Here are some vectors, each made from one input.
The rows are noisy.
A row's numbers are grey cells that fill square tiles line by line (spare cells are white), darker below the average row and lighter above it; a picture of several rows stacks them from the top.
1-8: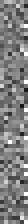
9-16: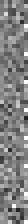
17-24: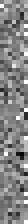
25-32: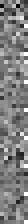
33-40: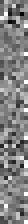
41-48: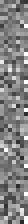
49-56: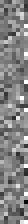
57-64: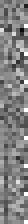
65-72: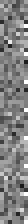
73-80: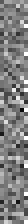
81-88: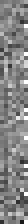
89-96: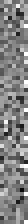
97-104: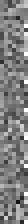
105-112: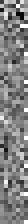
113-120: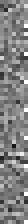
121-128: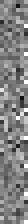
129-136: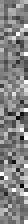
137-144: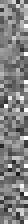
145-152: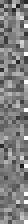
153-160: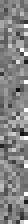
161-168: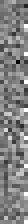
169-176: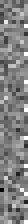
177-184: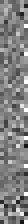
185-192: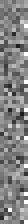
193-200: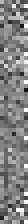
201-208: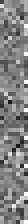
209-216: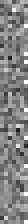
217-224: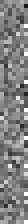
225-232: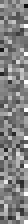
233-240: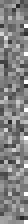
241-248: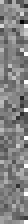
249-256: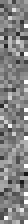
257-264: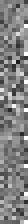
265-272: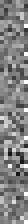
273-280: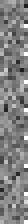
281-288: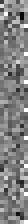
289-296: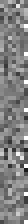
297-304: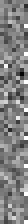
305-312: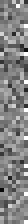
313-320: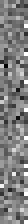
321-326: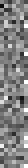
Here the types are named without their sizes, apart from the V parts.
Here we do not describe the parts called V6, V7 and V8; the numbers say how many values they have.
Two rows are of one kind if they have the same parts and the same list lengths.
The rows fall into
3 kinds.
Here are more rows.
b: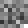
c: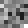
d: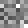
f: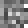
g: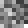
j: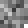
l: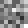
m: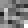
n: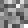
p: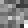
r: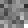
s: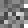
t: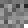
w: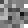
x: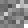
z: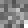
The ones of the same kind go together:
b, c, l, n, p, r, t, z
d, f, s, w
g, j, m, x

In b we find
a label, a node of a tree, four true/false values, a value of V6 and a value of V8.
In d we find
a label, a node of a tree, a value of V7 and a value of V8.
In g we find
a label, a node of a tree, a value of V6 and a value of V8.
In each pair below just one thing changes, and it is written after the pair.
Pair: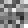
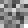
the label
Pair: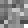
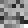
the value of V8
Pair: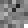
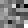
the label
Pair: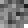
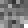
the label
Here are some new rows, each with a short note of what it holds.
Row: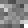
a label, a node of a tree, a value of V7 and a value of V8
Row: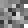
a label, a node of a tree, a value of V7 and a value of V8
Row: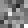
a label, a node of a tree, a value of V6 and a value of V8
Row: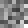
a label, a node of a tree, a value of V7 and a value of V8
